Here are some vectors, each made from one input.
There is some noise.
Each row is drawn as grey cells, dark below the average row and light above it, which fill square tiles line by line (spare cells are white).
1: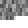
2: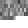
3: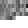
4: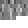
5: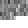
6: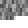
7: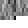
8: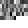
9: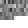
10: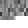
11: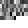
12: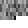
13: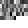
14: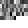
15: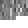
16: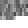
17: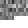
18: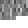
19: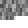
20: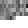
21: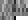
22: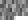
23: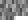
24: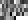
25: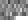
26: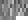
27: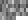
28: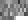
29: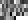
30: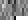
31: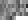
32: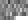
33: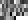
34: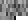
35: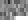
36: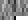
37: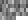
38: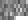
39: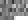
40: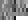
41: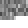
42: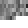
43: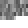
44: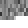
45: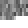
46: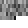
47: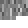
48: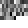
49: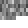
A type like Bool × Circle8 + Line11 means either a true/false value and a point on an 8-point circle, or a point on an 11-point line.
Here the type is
List2(Line5).
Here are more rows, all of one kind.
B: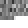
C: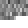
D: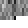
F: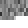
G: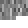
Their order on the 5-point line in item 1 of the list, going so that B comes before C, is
B, F, C, G, D.
